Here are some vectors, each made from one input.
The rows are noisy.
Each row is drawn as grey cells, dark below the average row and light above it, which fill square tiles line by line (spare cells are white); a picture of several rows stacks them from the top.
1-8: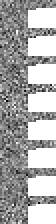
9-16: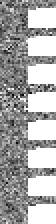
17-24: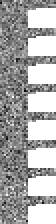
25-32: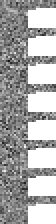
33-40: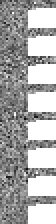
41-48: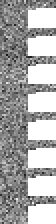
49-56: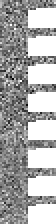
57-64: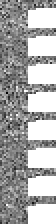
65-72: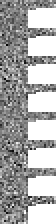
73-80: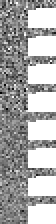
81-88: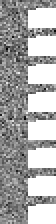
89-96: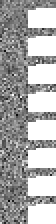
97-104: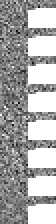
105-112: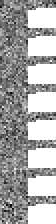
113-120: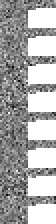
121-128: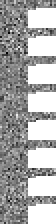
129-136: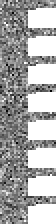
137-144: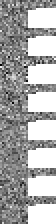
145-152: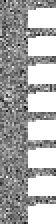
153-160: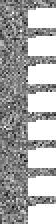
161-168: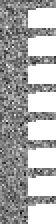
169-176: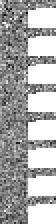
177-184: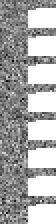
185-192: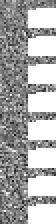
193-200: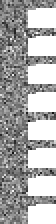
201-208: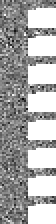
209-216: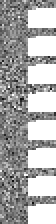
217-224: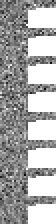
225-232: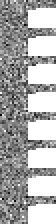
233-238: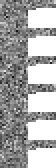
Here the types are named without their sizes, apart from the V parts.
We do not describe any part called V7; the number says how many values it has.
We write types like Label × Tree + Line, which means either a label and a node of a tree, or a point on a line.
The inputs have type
Line × Line × V7 + Tree × Tree + Unit.
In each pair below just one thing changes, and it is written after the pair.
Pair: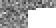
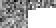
the value of V7
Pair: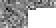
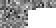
the value of V7
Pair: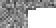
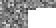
the value of V7
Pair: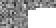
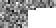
the value of V7
